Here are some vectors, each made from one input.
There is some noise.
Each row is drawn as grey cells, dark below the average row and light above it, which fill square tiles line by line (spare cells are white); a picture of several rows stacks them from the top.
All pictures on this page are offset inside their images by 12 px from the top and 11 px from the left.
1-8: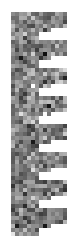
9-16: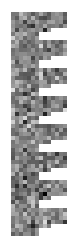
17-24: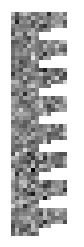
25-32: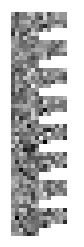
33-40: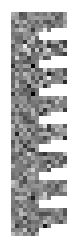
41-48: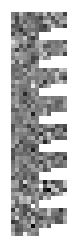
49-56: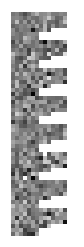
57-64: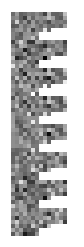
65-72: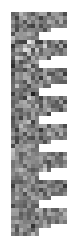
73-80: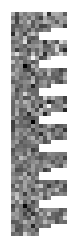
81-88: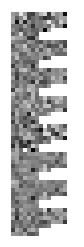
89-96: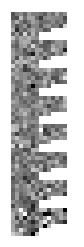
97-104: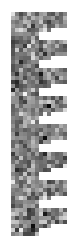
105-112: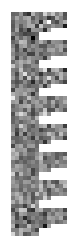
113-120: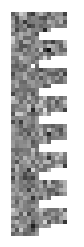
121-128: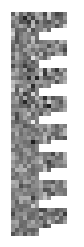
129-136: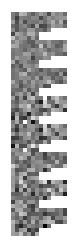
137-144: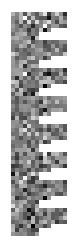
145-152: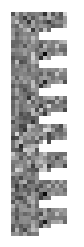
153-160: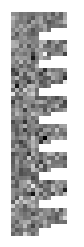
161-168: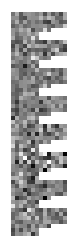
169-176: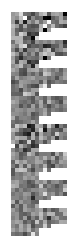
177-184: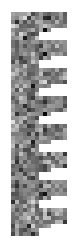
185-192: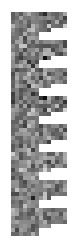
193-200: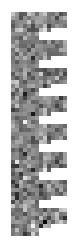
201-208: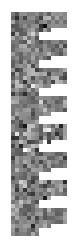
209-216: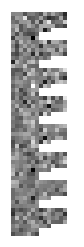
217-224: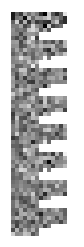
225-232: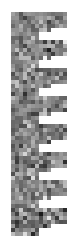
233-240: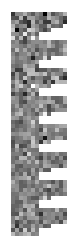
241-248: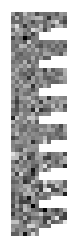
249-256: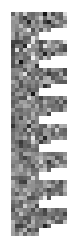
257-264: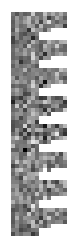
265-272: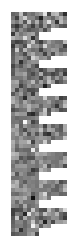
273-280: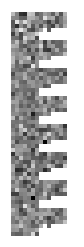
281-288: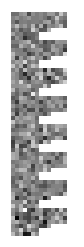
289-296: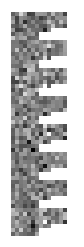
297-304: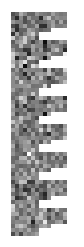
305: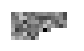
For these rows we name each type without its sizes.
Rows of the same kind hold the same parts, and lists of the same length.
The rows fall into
2 kinds.
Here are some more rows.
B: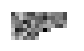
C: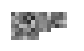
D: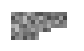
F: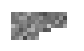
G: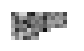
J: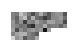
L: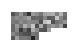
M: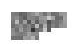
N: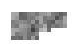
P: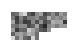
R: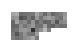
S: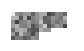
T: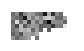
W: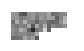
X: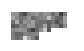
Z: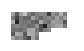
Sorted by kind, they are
B, D, F, G, J, L, P, Z
C, M, N, R, S, T, W, X

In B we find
a point on a circle.
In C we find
two labels.
